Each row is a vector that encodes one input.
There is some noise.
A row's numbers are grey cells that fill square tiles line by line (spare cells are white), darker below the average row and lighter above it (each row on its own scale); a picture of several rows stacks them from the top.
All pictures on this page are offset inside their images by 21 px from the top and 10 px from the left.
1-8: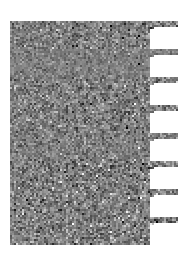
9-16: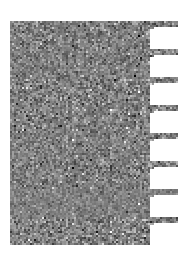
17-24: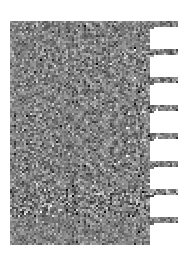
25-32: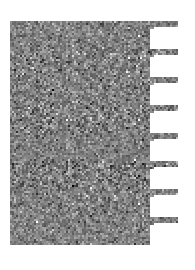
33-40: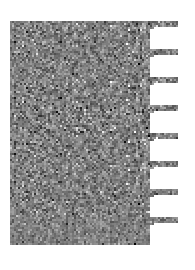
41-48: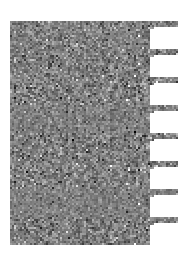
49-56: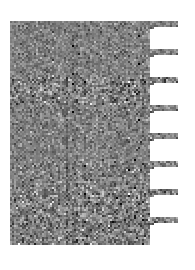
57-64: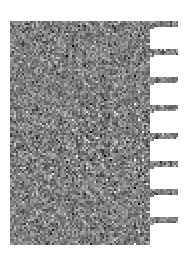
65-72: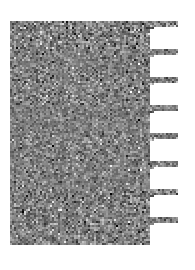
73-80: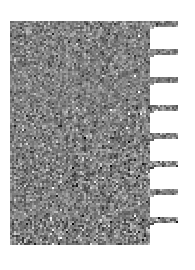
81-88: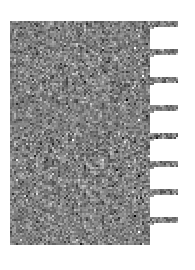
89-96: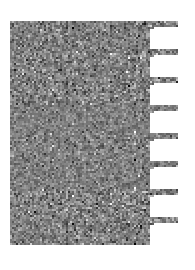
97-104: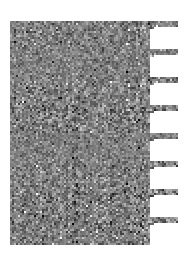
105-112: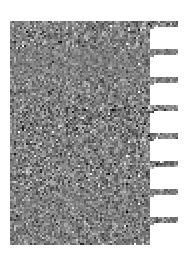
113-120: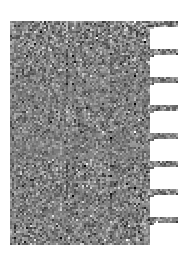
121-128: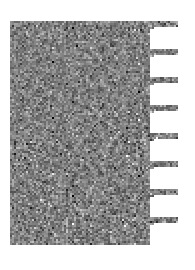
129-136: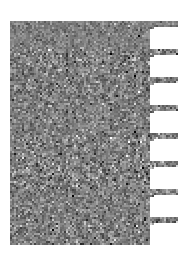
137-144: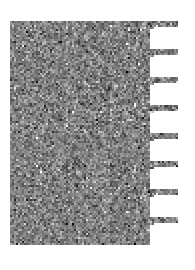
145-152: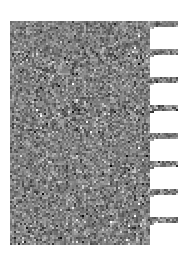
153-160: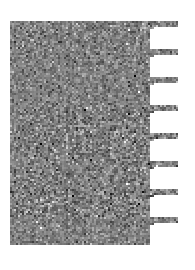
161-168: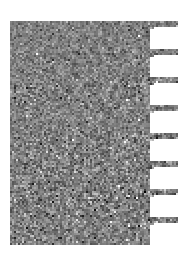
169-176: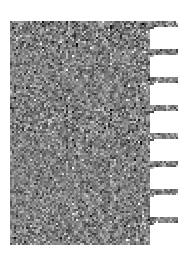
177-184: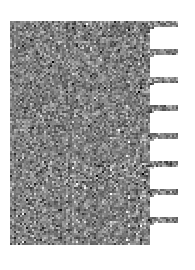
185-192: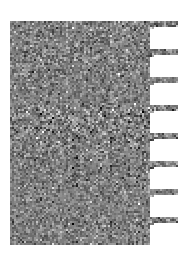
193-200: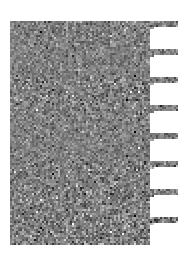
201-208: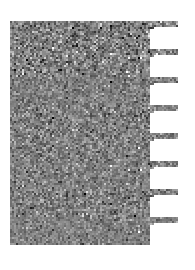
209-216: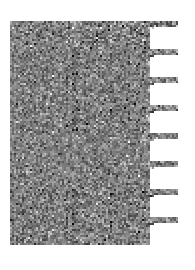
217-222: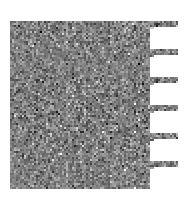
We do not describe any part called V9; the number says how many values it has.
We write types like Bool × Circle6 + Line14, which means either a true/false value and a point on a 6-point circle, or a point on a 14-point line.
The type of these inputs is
List3(Bool × V9).
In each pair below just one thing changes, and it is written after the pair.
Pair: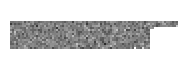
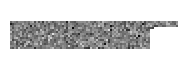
the true/false value in item 1 of the list
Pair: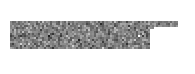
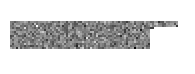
the true/false value in item 1 of the list
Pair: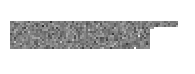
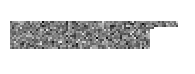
the true/false value in item 1 of the list
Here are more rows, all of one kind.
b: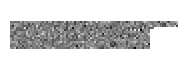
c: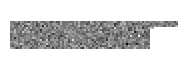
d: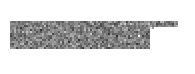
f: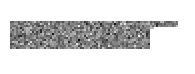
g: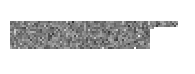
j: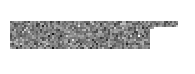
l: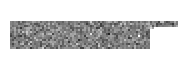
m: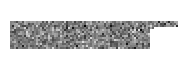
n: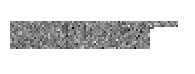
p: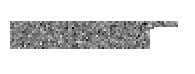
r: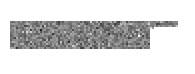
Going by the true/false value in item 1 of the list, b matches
m, n and p.
